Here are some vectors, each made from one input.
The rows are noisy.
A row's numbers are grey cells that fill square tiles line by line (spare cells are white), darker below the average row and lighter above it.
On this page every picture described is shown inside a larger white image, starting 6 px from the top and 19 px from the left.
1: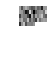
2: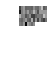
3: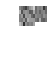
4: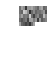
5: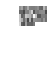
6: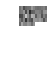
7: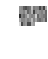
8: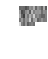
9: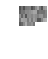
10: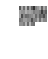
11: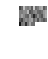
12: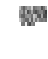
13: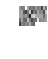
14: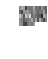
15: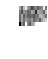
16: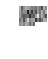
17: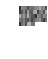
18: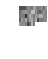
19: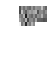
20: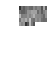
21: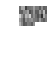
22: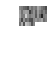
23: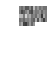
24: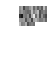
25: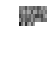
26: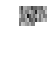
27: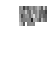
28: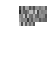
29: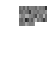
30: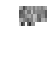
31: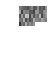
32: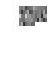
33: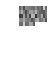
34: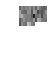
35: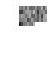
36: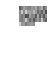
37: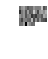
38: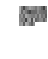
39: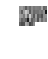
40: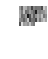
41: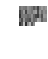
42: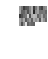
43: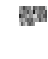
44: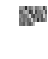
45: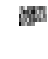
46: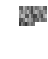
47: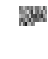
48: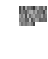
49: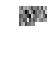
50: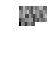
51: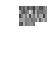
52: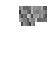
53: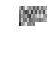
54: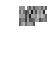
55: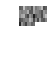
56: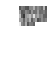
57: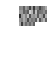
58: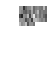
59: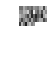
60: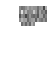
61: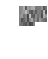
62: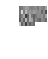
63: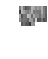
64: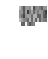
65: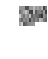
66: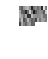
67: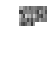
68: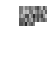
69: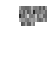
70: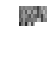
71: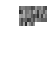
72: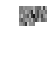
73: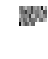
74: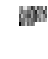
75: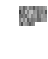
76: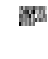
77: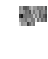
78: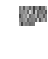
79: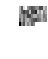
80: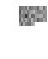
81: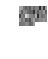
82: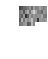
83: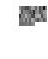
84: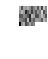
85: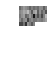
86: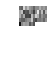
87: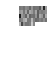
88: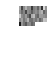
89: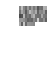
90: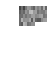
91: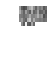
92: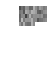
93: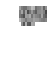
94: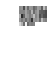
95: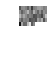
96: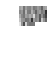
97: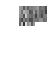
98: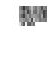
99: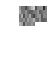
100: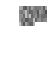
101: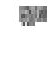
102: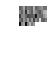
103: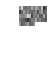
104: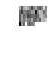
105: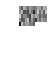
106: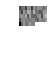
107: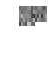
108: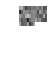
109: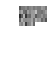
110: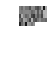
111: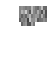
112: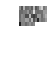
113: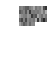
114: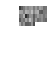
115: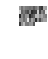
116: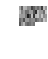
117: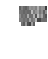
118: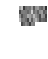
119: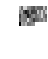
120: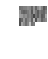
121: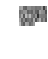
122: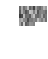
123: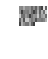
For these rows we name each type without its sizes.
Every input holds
a label, together with either a label, or four true/false values.
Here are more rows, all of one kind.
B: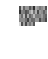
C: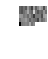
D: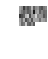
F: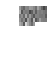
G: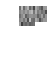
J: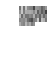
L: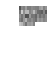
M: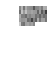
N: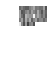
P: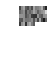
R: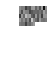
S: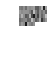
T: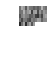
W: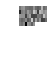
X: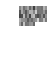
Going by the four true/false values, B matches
G, J, M and X.
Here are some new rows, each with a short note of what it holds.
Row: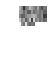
a label and four true/false values
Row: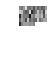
two labels
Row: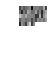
a label and four true/false values
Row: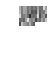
two labels
